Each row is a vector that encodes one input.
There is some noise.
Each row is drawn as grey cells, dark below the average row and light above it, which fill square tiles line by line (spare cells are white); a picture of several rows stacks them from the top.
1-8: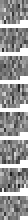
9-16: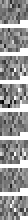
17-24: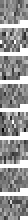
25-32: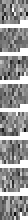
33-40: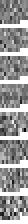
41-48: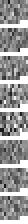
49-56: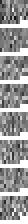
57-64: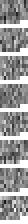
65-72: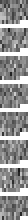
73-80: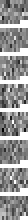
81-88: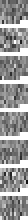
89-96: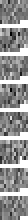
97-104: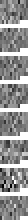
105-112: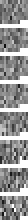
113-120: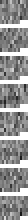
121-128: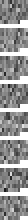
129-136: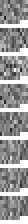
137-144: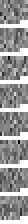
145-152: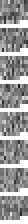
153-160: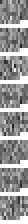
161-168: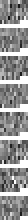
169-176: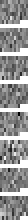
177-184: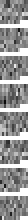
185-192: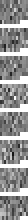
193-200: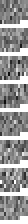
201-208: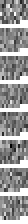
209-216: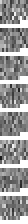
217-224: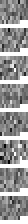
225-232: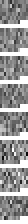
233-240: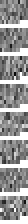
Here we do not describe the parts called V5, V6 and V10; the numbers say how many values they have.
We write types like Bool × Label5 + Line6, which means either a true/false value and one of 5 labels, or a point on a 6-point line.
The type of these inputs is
(Bool × V6 + Line7) × V10 + Label8 × V5.
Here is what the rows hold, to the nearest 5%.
About 15% of them hold one of 8 labels and a value of V5. The rest hold a value of V10, together with either a point on a 7-point line, or a true/false value and a value of V6.
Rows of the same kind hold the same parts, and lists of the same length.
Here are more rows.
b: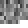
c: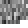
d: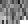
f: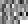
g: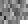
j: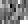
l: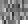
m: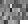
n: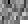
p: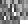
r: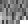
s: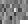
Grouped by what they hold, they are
b, d, l, m, r, s
c, g, j, n
f, p

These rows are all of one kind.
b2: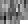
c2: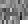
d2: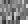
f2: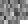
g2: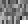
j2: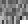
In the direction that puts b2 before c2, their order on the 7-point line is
f2, d2, g2, j2, b2, c2.
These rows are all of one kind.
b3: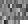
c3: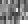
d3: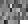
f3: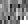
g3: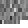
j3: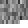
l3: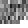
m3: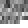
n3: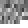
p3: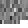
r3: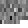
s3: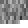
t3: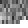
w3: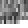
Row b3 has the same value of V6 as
m3, n3, s3 and w3.
